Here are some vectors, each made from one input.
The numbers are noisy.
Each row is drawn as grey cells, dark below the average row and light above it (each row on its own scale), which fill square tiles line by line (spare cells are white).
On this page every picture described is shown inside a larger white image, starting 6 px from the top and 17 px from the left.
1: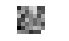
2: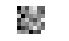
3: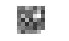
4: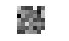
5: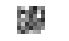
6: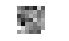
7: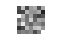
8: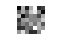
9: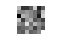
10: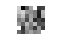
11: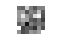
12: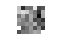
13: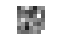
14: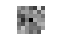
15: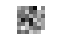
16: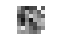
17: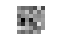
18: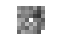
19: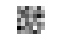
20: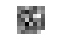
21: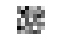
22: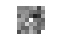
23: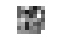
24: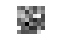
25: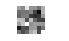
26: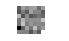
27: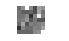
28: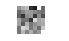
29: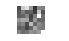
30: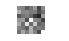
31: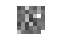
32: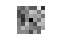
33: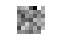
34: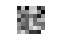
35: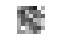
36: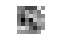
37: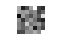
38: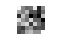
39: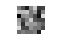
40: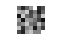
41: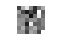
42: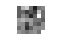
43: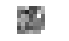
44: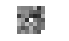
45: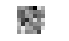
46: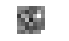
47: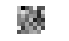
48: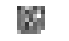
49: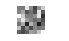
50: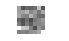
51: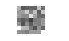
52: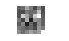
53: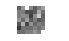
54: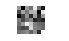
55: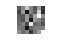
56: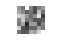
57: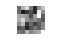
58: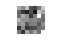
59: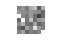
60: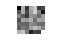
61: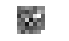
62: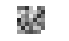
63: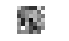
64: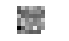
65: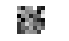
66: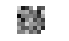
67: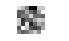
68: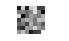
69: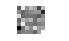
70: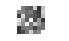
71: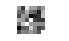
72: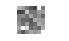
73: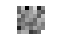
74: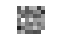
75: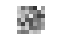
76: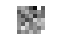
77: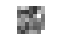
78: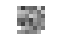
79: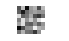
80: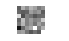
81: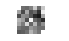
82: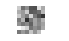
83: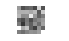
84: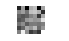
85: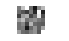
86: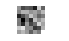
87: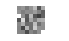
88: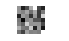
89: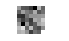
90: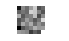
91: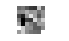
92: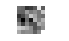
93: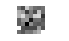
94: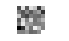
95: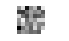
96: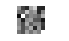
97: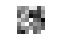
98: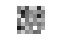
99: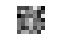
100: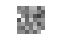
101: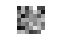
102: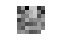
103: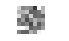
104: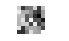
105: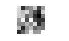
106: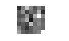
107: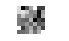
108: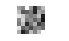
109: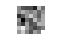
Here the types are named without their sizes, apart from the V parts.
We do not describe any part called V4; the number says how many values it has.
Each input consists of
a true/false value and a value of V4, together with either a point on a circle, or a fixed value.
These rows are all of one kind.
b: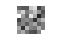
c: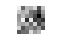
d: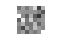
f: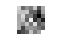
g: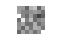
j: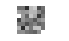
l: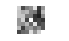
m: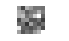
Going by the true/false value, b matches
j and m.
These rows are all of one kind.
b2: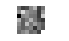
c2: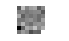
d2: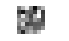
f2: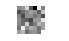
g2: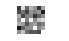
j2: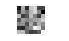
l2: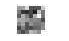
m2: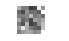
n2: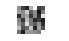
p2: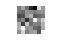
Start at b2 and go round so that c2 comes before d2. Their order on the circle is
b2, p2, g2, j2, f2, c2, n2, d2, m2, l2.
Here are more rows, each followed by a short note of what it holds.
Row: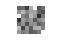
a true/false value and a value of V4
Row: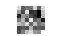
a point on a circle, a true/false value and a value of V4
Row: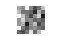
a true/false value and a value of V4
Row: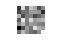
a point on a circle, a true/false value and a value of V4
